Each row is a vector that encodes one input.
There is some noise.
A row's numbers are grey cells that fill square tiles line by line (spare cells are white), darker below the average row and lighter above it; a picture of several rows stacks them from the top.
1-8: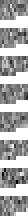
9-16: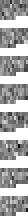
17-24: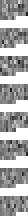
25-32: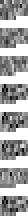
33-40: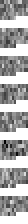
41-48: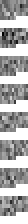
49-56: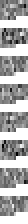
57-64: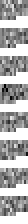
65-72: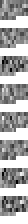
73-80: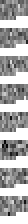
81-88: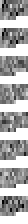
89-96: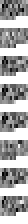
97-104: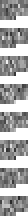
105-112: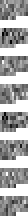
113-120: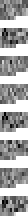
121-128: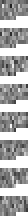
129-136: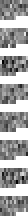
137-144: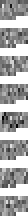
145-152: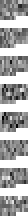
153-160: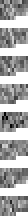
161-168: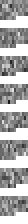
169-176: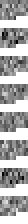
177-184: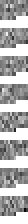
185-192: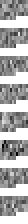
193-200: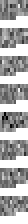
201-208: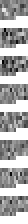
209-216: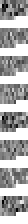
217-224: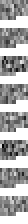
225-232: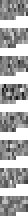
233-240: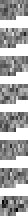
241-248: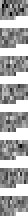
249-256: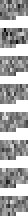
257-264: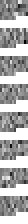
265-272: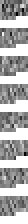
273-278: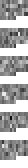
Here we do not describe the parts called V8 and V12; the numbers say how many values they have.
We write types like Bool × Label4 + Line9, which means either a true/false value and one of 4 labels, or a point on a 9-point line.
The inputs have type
((Bool × Bool × Bool × Bool + Unit) × Circle11 × V8 + Unit) × V12.
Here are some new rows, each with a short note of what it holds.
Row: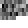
a value of V12
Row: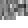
a point on an 11-point circle, four true/false values, a value of V8 and a value of V12
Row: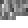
a point on an 11-point circle, a value of V8 and a value of V12
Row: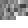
a point on an 11-point circle, four true/false values, a value of V8 and a value of V12
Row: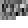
a value of V12
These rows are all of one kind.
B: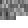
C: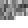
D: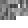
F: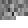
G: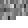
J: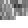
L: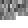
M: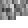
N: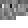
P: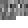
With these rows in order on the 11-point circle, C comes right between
J and P.
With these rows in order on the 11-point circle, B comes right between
M and N.
